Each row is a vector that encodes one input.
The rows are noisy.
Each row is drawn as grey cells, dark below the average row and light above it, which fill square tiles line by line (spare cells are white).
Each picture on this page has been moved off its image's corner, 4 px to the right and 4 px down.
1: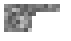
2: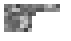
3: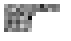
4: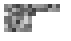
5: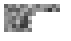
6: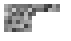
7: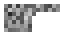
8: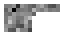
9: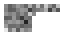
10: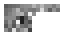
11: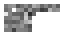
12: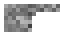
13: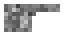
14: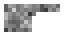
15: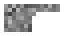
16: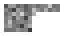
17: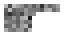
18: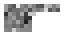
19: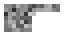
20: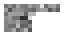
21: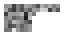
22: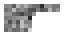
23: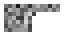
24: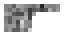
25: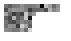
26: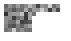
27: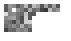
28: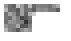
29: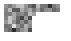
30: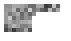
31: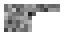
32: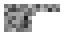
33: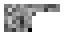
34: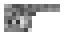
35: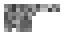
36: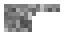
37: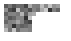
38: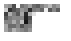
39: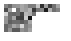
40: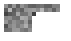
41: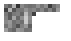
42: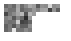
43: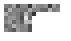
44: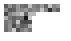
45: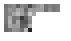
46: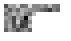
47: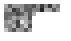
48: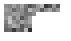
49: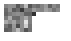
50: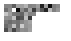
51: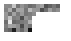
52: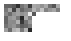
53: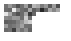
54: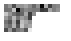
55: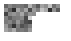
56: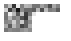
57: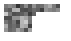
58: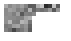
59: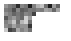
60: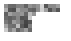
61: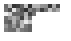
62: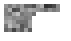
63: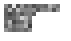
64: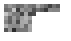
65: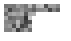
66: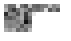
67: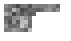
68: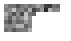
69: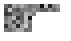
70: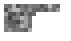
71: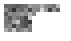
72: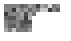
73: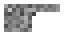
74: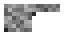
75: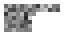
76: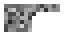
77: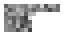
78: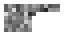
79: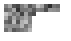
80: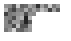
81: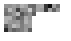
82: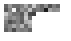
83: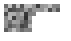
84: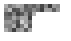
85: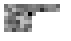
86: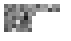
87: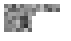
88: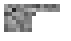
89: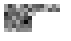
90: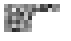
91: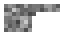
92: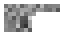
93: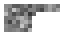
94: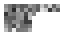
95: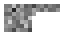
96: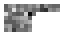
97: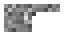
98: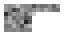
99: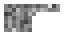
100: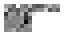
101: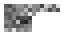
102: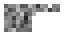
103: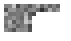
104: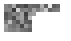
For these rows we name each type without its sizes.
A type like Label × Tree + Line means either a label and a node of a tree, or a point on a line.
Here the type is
(Bool × Bool × Bool + Label) × Line × Line.
